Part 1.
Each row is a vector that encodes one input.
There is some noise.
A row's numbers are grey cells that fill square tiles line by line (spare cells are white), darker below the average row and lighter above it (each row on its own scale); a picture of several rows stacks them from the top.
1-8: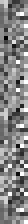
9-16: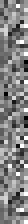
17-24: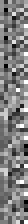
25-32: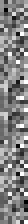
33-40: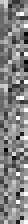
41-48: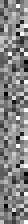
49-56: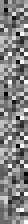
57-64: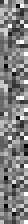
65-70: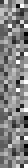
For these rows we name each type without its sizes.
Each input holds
a label.
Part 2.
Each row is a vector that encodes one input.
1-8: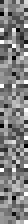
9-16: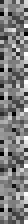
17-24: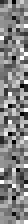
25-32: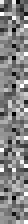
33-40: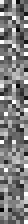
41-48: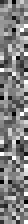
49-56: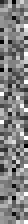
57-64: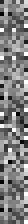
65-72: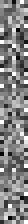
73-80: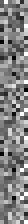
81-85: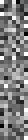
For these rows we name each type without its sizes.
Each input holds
a point on a circle.
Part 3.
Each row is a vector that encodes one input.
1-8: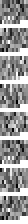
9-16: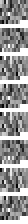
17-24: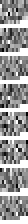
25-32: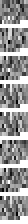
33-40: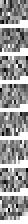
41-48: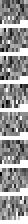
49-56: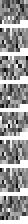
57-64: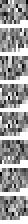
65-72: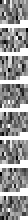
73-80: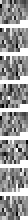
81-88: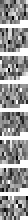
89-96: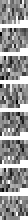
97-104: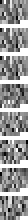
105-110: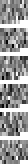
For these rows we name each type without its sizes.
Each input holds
a node of a tree.
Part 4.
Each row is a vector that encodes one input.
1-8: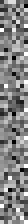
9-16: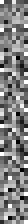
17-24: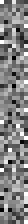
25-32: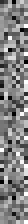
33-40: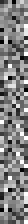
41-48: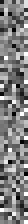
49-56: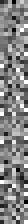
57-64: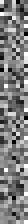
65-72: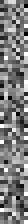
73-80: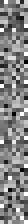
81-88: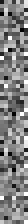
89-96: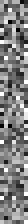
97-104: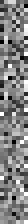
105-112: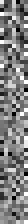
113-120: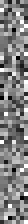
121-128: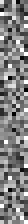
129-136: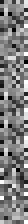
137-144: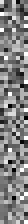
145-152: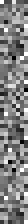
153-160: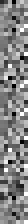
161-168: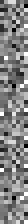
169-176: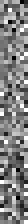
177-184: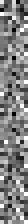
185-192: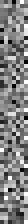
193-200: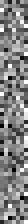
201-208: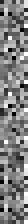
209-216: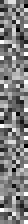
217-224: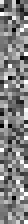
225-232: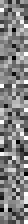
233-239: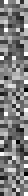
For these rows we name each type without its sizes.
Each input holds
a point on a circle.
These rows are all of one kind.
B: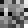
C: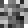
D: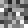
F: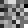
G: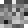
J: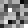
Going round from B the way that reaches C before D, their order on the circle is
B, C, J, F, G, D.
